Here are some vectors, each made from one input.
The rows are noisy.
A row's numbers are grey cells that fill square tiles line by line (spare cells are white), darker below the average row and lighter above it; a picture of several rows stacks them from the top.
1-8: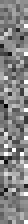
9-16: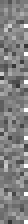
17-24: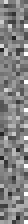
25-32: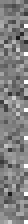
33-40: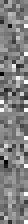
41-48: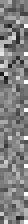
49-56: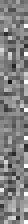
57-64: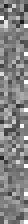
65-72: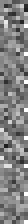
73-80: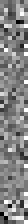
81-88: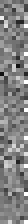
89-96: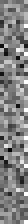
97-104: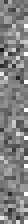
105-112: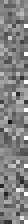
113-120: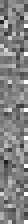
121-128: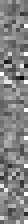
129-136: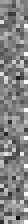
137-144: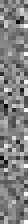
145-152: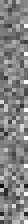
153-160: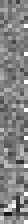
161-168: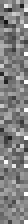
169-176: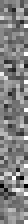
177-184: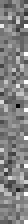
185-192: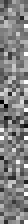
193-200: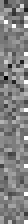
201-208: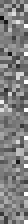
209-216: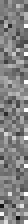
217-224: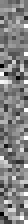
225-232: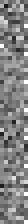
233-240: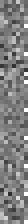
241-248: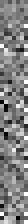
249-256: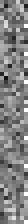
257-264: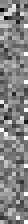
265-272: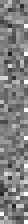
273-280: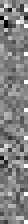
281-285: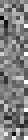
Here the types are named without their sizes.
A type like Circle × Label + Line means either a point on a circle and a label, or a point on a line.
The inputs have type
List(Line).
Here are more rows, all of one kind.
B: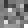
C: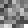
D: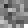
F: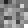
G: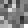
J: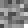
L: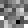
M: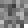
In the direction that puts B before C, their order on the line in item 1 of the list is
B, C, F, J, G, L, D, M.
